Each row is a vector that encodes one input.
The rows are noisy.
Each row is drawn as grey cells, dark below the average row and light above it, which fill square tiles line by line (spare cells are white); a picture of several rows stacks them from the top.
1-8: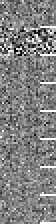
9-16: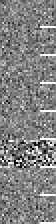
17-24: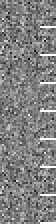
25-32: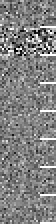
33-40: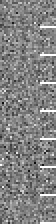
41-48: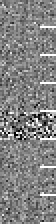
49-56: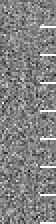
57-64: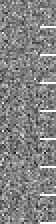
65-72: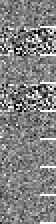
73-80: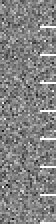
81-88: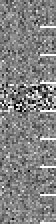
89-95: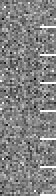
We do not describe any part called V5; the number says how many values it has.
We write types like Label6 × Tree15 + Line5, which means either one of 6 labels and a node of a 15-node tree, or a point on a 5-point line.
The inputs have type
List2(Bool × V5).
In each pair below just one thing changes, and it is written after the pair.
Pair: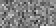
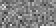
the value of V5 in item 1 of the list
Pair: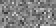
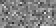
the true/false value in item 2 of the list
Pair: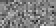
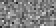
the true/false value in item 1 of the list
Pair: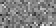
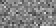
the value of V5 in item 2 of the list
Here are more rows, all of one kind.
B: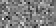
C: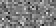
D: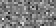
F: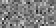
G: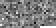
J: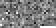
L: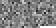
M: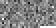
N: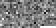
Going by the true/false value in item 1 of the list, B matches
F, L and M.
